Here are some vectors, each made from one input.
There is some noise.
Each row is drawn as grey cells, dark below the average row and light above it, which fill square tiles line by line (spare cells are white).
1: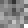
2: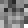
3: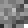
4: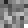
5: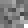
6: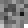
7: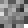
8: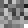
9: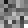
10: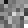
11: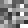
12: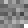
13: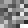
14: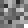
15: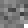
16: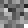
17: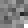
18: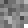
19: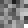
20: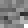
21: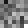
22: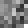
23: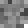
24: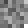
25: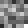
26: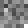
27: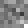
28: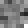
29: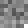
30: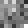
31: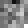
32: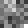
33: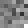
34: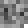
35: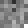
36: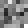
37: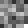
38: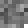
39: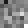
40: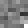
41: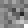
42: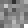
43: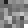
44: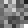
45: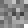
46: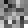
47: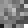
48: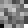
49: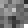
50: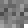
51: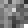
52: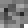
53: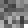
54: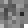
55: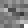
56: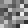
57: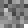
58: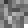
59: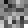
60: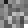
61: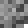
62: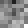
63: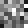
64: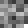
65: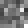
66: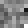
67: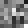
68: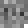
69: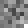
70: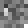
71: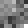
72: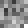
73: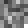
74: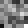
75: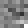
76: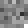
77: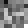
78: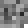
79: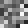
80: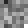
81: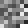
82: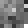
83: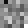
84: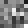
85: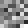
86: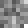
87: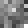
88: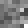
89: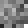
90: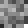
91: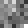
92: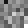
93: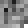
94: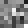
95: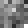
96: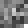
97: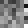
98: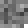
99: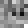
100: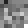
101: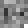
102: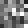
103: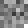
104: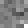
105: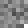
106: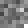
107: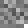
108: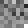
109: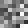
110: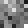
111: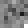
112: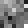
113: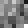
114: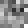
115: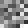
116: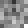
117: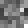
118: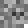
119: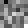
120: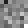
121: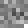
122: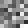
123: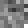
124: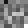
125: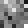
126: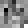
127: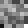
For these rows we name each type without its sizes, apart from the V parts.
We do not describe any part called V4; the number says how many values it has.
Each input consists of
a list of items, each either a point on a line, or a true/false value and a value of V4.
